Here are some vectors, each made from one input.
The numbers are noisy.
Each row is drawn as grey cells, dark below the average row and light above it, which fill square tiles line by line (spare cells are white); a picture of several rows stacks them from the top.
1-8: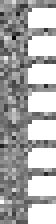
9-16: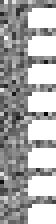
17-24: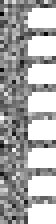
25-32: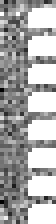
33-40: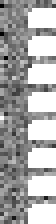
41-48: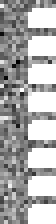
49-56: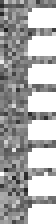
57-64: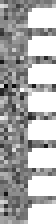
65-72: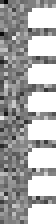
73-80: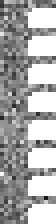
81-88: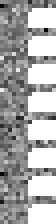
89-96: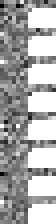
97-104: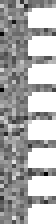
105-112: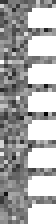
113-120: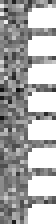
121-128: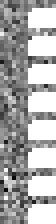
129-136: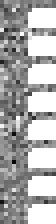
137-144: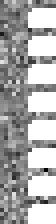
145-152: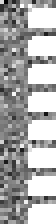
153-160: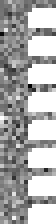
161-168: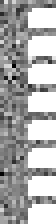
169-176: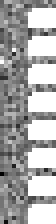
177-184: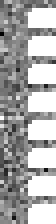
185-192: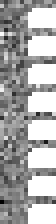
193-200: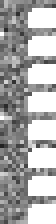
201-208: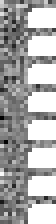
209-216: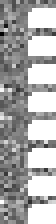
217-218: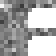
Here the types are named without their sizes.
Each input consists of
a list of items, each a label and a point on a line.
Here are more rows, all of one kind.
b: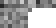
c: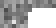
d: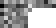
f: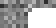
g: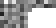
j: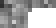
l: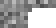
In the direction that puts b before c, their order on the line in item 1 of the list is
f, d, b, j, g, l, c.
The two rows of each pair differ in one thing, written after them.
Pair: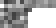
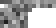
the label in item 1 of the list
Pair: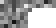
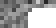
the label in item 1 of the list
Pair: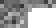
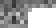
the label in item 2 of the list
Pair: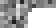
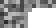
the label in item 1 of the list
